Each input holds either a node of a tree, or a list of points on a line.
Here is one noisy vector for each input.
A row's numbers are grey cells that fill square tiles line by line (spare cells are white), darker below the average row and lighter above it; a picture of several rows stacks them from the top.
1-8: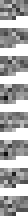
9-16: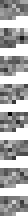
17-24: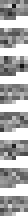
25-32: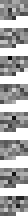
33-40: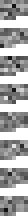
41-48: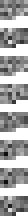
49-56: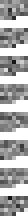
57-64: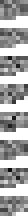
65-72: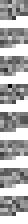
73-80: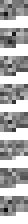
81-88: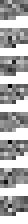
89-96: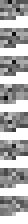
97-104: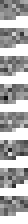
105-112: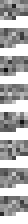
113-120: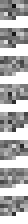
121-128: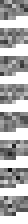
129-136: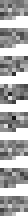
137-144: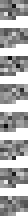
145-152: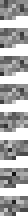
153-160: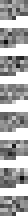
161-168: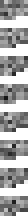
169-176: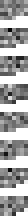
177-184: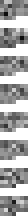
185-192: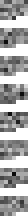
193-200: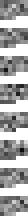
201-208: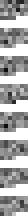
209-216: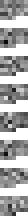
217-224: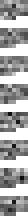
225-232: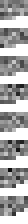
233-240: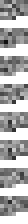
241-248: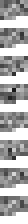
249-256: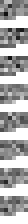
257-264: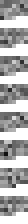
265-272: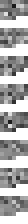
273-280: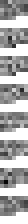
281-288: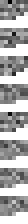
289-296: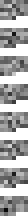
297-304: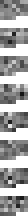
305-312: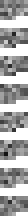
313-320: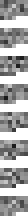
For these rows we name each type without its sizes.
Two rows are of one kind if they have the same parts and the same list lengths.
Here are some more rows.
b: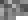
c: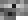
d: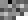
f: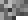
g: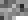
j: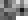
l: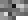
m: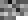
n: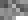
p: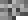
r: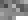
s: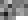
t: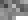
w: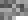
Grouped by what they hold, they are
b, g, n, r, t, w
c, d, f, l, m, p
j
s

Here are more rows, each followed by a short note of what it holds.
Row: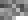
a list of two items
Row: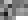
a list of one item
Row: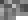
a list of two items
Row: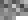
a list of two items
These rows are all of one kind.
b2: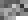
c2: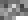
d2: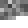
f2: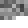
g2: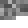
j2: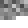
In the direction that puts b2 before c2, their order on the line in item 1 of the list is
b2, c2, f2, j2, g2, d2.
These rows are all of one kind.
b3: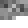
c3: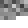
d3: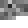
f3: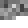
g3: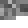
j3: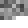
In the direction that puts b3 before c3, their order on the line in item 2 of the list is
d3, j3, g3, b3, f3, c3.
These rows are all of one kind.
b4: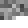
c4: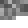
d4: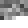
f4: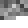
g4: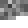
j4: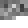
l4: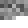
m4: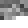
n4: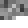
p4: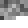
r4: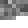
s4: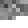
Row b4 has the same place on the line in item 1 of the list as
j4 and n4.
